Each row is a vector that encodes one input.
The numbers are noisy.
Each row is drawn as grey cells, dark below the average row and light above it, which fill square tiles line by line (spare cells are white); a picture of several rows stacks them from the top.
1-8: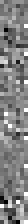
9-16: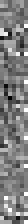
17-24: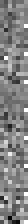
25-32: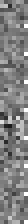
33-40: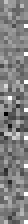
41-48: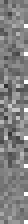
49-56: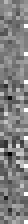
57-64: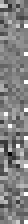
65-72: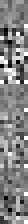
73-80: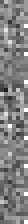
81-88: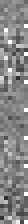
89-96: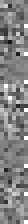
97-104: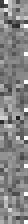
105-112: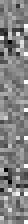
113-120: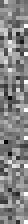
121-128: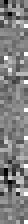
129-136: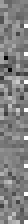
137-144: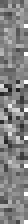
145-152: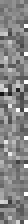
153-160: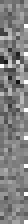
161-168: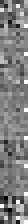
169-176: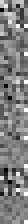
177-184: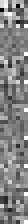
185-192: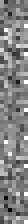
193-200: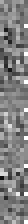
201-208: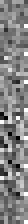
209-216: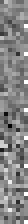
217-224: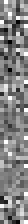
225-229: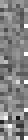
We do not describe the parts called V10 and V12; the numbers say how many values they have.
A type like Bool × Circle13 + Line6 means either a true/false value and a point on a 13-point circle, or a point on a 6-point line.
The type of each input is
Bool × (Line9 + V12) × V10.
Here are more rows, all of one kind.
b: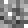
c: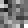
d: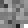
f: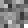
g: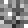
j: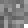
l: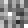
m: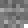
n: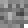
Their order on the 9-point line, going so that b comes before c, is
j, b, n, d, c, g, l, f, m.
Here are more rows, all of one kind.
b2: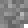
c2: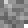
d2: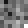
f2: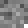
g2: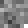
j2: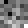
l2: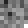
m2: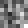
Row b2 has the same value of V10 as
l2 and m2.
